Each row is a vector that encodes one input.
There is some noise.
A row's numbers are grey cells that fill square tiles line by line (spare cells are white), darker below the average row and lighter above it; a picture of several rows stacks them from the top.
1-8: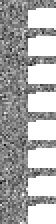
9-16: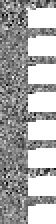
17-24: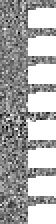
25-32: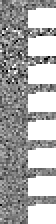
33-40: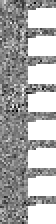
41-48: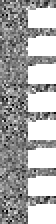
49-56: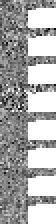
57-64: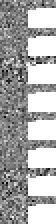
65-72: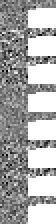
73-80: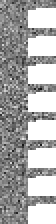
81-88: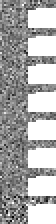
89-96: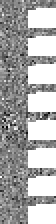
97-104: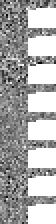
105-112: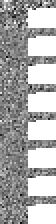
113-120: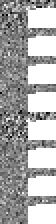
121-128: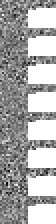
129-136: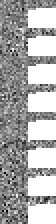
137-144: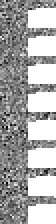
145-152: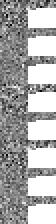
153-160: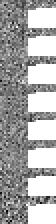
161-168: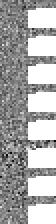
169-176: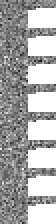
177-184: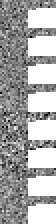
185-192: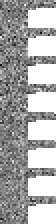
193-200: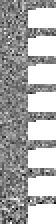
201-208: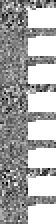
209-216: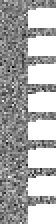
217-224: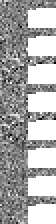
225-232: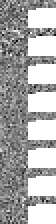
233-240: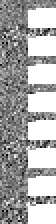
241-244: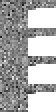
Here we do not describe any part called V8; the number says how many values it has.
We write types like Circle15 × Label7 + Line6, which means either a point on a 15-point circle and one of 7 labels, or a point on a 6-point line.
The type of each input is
Line5 + List2(Bool × V8).
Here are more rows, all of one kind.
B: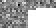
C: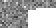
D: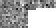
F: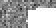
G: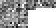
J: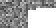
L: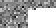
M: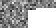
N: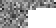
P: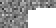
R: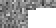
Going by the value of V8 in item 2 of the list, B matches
D, L, M and R.
